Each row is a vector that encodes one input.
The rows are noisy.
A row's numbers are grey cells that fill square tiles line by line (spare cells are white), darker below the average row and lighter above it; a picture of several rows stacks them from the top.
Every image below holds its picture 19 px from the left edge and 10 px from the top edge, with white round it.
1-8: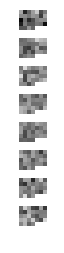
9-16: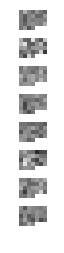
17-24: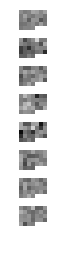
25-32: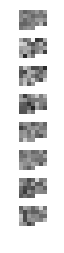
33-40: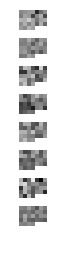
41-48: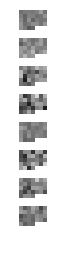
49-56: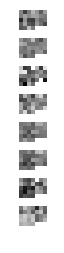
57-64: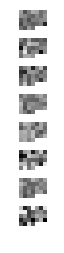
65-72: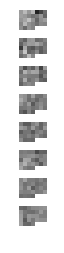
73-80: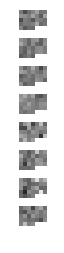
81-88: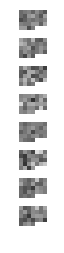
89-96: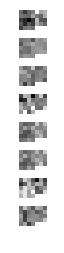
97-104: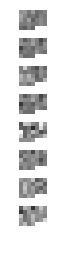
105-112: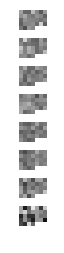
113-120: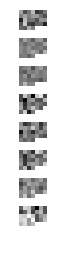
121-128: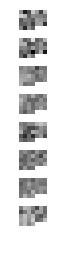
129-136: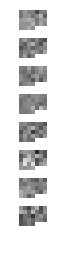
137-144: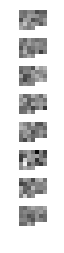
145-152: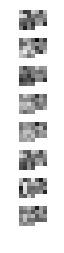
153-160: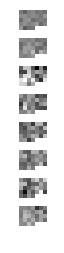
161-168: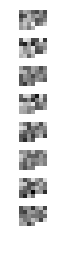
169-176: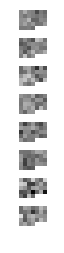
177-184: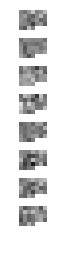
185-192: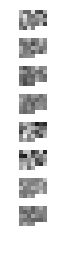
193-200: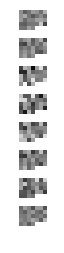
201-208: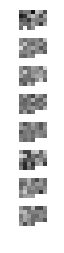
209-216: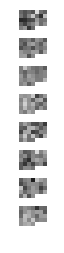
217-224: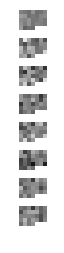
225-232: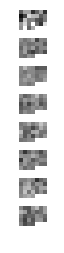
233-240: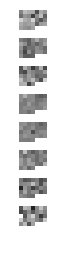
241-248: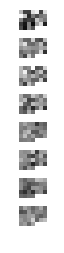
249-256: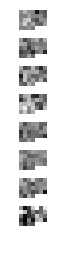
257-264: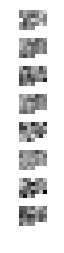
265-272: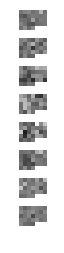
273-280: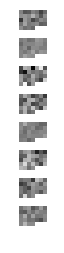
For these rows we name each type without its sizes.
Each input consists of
either a label and a true/false value, or a node of a tree.
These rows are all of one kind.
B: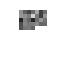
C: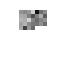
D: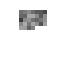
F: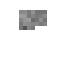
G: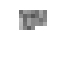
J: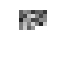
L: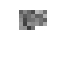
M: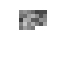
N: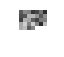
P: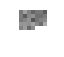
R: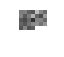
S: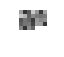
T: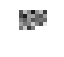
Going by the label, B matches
L and N.
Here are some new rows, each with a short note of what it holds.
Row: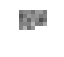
a node of a tree
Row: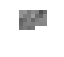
a label and a true/false value
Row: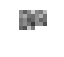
a node of a tree
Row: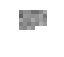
a node of a tree
